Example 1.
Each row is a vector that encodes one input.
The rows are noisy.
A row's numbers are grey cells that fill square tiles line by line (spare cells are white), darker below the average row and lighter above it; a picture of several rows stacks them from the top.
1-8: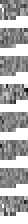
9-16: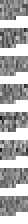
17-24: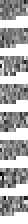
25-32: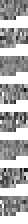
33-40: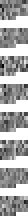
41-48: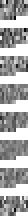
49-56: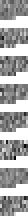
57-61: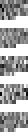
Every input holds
a point on a 4-point line, together with either a fixed value, or three true/false values.
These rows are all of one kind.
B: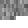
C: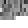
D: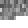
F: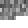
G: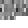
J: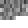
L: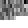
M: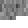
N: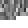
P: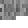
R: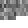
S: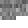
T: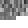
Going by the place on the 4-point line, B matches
C, D, G and J.
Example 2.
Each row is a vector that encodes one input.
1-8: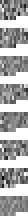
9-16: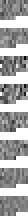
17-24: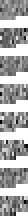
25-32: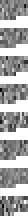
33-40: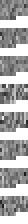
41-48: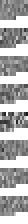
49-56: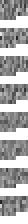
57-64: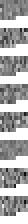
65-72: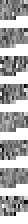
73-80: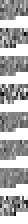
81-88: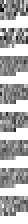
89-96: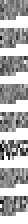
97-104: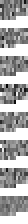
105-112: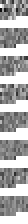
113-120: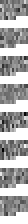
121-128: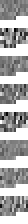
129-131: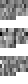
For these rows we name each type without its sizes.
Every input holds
a point on each of two lines, together with either a fixed value, or three true/false values.
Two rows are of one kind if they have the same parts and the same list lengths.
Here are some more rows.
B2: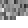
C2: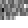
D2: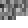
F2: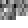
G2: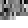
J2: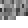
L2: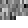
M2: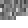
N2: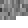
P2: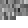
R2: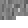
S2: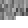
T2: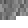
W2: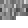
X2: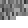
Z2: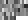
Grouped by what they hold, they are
B2, D2, M2, R2, S2, W2, X2
C2, F2, G2, J2, L2, N2, P2, T2, Z2

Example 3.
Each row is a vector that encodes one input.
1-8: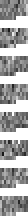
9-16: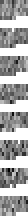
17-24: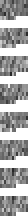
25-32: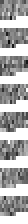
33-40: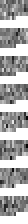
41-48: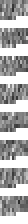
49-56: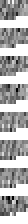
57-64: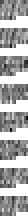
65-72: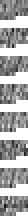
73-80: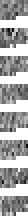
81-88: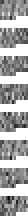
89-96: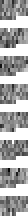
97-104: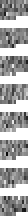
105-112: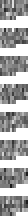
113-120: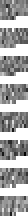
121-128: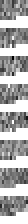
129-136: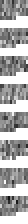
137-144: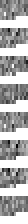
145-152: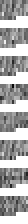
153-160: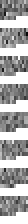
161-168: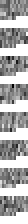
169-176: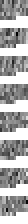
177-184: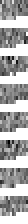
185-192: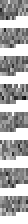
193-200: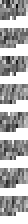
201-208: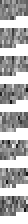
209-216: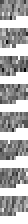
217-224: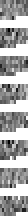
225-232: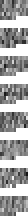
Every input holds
a point on a 5-point line, together with either a fixed value, or a node of a 17-node tree.
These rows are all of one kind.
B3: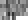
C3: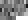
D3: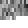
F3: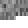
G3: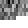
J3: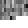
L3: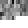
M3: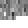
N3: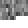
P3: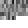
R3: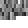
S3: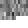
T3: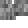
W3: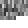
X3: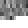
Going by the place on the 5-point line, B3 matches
C3, P3, R3 and W3.
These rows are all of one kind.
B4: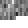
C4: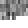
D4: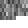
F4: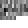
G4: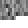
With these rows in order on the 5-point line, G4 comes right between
B4 and C4.
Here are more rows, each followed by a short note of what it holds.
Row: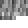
a point on a 5-point line
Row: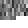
a point on a 5-point line and a node of a 17-node tree
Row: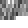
a point on a 5-point line and a node of a 17-node tree
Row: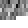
a point on a 5-point line and a node of a 17-node tree
